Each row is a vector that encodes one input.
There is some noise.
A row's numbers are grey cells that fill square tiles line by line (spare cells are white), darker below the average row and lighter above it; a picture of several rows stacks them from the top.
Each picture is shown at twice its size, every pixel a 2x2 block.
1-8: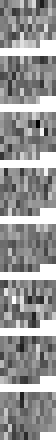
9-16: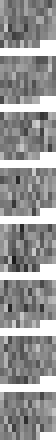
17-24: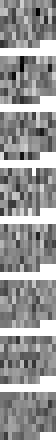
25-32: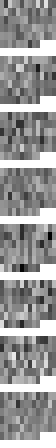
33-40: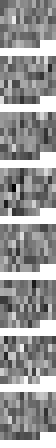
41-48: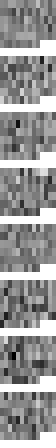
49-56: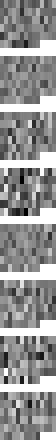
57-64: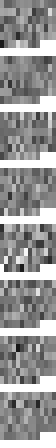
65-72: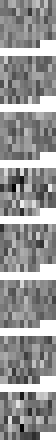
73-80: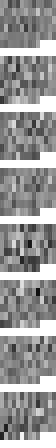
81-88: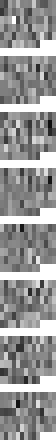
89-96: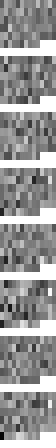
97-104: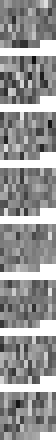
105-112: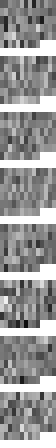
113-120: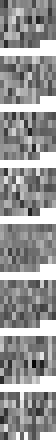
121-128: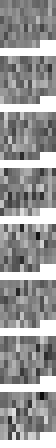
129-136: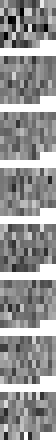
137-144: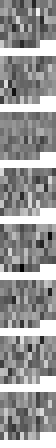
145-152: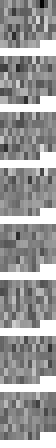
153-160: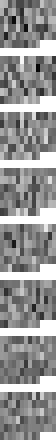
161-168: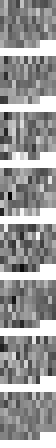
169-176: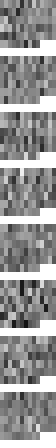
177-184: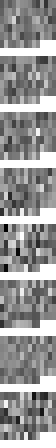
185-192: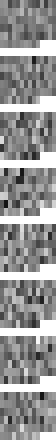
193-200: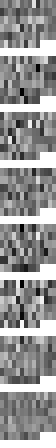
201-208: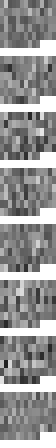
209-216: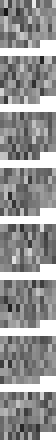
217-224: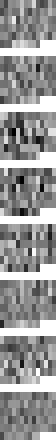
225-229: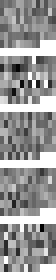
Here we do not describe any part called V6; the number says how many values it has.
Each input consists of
either a point on a 7-point line, a true/false value and a value of V6, or a list of up to two points on an 8-point circle.
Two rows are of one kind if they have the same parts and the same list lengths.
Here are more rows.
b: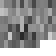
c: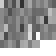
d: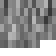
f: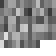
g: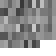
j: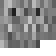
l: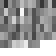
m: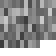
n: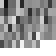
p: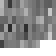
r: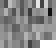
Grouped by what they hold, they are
b, m, p
c, n
d, f, j, r
g, l

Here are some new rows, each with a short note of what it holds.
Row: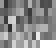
the empty list
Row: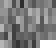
a list of two items
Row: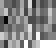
the empty list
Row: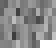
a list of one item
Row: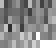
the empty list
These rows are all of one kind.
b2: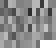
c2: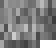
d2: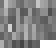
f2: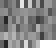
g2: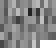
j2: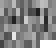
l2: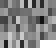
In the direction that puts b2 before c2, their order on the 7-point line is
l2, f2, b2, g2, c2, d2, j2.
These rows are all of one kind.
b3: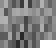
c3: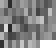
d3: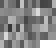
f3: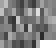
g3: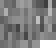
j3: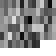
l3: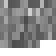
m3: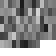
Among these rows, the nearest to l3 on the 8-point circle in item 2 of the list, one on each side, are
c3 and j3.
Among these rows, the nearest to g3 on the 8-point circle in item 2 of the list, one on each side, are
c3 and m3.
